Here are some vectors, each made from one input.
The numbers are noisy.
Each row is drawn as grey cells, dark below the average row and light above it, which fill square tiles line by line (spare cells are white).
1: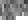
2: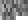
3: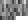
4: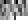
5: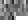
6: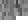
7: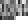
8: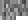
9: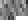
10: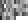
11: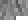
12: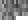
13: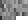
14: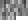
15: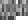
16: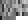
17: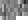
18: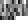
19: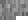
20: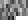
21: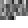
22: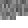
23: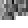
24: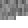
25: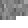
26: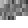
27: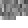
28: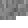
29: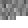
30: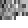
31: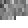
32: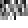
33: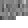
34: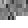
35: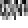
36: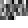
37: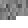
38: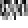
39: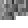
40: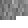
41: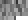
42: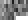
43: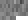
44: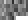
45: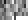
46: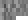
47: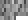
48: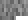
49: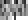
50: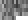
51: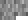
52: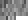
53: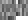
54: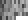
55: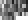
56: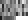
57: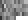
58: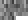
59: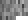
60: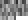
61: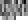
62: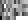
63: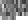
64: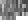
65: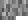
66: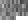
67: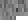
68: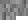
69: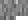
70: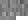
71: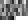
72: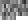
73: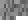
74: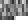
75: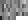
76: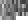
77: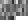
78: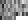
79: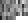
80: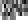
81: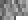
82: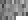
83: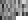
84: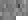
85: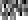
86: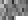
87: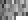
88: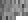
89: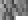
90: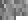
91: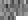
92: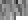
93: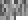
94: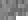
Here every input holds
a point on a 4-point line, together with either a point on a 6-point line, or a node of a 7-node tree.
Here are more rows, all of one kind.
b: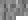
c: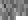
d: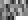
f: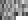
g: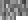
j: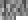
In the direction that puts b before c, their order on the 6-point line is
g, b, j, f, c, d.
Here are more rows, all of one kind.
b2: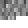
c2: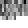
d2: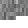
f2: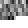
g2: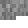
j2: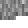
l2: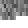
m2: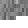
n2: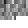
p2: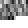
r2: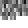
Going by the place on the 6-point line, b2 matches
f2, l2, p2 and r2.
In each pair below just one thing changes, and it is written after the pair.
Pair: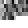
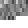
the place on the 4-point line
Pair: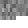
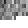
the place on the 4-point line
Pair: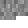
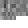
the place on the 4-point line
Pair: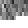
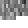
the place on the 6-point line
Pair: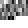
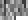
the place on the 4-point line
